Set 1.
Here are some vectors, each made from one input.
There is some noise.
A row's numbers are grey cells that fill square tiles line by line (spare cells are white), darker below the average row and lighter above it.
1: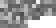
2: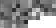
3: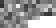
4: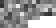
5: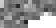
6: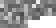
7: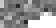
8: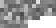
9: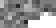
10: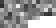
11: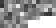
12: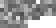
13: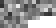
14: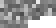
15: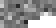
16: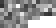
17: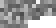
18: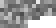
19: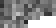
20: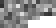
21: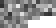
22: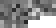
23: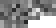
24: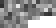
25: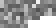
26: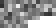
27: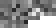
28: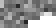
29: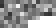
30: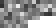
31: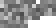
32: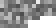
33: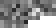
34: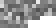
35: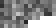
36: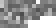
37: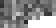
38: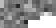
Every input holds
a point on a 5-point line.
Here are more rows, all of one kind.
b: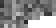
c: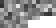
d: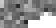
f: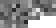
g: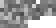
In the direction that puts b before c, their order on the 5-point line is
g, d, f, b, c.
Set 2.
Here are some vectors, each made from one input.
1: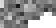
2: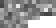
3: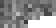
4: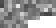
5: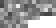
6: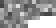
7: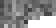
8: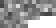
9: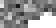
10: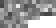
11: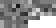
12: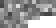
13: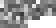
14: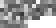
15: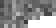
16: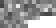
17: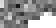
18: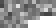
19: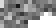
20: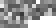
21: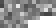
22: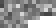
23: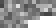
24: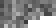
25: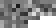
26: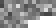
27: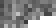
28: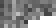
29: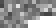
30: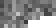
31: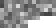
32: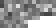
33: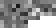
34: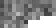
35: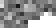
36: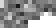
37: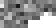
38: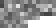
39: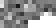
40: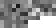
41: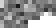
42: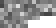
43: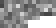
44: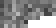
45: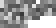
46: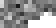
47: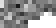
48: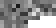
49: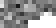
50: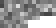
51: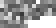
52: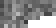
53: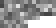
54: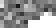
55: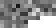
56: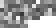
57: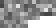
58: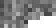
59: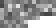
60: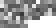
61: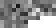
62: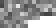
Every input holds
a point on a 5-point line.
